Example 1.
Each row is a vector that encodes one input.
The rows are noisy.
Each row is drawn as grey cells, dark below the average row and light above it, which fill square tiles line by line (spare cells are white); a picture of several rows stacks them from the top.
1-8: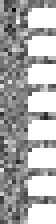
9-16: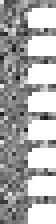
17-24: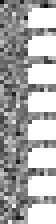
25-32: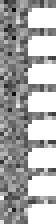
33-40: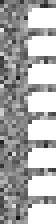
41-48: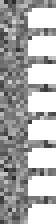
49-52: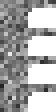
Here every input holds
three true/false values.
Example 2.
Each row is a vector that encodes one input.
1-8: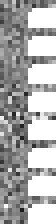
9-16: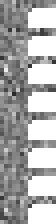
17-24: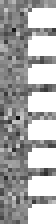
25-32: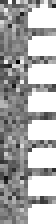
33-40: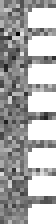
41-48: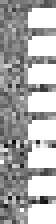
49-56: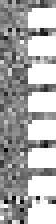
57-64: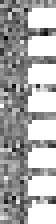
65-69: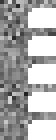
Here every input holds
a point on an 8-point circle.
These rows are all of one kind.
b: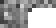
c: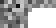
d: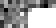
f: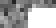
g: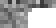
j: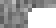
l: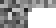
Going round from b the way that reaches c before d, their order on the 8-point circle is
b, c, l, f, d, g, j.
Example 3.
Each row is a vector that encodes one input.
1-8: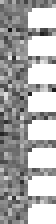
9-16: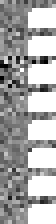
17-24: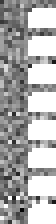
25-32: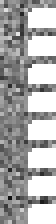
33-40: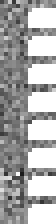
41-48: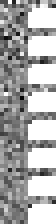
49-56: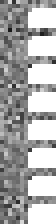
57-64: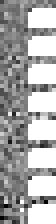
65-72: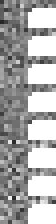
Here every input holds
a point on a 4-point line.
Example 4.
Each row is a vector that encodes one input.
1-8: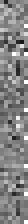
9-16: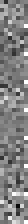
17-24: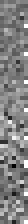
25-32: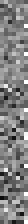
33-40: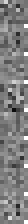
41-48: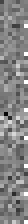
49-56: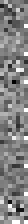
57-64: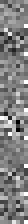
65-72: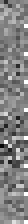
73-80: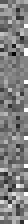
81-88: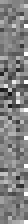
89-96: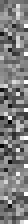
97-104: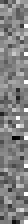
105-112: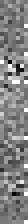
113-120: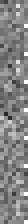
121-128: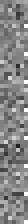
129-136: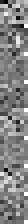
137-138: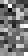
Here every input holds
either a fixed value, or a point on a 3-point line and a point on a 5-point line.
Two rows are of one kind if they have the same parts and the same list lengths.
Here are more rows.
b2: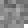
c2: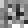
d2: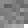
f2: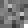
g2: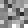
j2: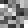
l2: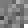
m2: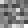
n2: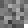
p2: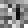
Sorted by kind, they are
b2, c2, d2, f2, g2, l2, m2, n2, p2
j2

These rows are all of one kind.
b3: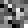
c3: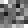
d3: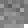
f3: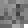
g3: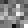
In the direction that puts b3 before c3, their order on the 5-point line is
f3, b3, c3, d3, g3.
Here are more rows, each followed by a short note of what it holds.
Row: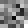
a fixed value
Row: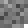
a point on a 3-point line and a point on a 5-point line
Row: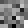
a fixed value
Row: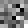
a fixed value
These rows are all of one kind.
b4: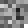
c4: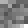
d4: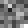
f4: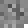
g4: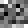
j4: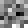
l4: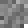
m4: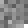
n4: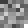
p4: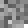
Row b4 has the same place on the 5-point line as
j4 and l4.
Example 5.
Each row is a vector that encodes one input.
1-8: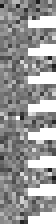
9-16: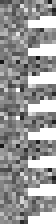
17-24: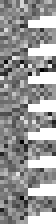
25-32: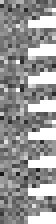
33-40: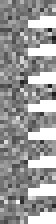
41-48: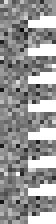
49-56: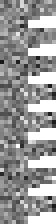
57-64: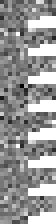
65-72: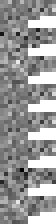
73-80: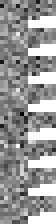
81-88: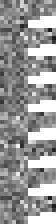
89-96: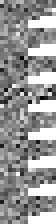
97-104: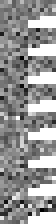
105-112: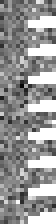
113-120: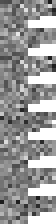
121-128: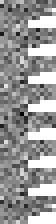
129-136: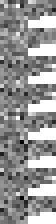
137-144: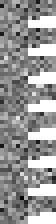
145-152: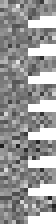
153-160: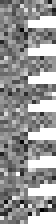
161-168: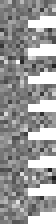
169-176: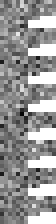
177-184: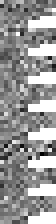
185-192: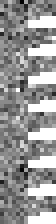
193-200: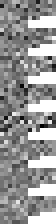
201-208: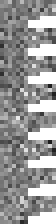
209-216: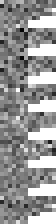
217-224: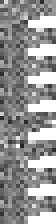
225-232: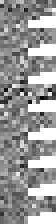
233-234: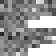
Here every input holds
either a fixed value, or a node of a 10-node tree.
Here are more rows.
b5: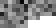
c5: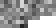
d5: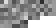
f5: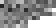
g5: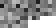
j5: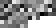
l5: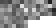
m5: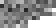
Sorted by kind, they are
b5, c5, d5, f5, g5, l5, m5
j5

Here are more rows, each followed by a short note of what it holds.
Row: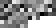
a fixed value
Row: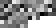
a fixed value
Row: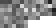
a node of a 10-node tree
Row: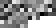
a fixed value
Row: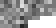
a node of a 10-node tree
